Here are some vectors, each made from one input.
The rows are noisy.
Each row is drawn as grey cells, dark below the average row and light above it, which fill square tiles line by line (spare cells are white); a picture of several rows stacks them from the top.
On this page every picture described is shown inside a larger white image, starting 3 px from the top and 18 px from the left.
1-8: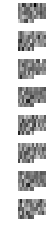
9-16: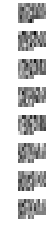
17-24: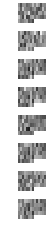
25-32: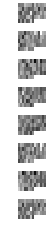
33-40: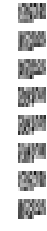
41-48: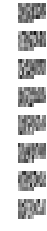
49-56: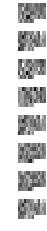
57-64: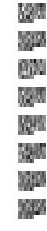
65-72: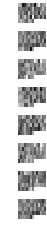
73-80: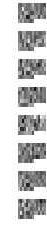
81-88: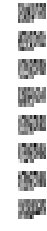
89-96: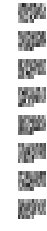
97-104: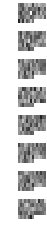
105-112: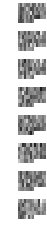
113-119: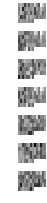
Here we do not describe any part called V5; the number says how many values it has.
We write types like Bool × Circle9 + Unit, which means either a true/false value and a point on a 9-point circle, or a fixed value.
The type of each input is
(Line4 + Line8) × V5.
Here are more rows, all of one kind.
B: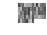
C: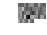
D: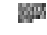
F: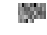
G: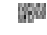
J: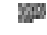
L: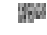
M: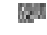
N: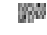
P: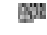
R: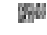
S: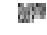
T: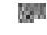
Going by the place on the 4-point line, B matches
J and M.
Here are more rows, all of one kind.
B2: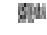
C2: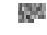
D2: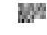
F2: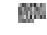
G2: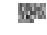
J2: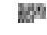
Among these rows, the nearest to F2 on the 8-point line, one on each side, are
B2 and G2.
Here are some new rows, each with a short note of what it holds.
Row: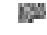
a point on an 8-point line and a value of V5
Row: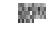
a point on an 8-point line and a value of V5
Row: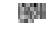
a point on a 4-point line and a value of V5
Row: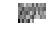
a point on an 8-point line and a value of V5
